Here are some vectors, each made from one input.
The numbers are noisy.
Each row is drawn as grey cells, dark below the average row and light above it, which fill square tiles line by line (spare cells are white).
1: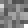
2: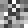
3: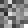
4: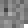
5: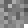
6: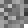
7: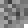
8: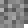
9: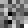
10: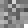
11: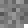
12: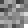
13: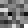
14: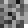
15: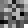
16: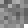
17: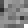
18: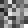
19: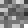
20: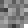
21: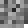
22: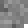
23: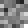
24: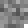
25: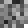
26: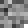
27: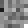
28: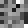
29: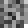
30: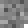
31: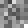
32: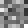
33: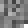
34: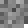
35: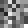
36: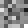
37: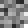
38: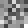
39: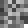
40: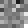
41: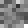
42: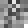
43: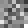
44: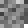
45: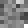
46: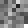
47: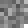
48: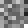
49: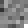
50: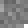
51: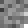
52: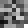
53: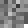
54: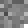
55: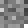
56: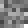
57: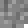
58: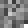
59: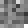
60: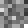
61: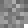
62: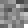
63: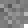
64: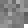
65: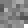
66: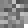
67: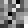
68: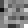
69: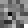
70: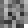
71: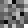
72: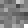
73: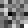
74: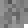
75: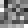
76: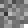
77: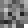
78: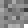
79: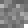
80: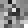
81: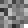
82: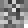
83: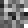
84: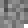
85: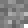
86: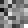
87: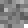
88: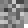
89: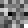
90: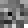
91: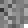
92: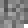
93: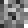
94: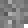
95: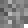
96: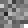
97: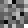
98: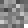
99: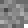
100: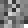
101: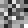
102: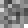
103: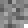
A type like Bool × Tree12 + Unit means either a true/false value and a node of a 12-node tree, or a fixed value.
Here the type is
Bool × Bool × Bool × Bool × Line8 + Line6.
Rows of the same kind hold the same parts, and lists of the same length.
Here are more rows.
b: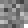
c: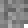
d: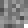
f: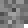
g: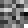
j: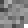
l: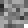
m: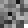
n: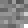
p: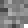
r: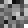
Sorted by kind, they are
b, c, d, f, j, l, n, p
g, m, r

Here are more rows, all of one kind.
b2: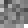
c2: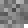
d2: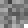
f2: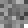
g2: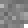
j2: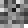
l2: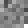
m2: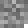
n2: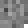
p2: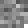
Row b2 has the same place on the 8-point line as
c2 and p2.
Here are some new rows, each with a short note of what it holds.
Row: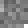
a point on an 8-point line and four true/false values
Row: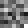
a point on a 6-point line
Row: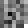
a point on a 6-point line
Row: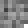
a point on an 8-point line and four true/false values
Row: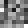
a point on an 8-point line and four true/false values
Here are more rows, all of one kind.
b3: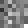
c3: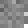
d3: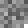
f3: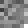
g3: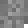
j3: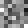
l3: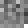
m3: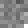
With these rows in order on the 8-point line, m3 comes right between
d3 and f3.
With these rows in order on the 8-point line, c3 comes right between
b3 and g3.
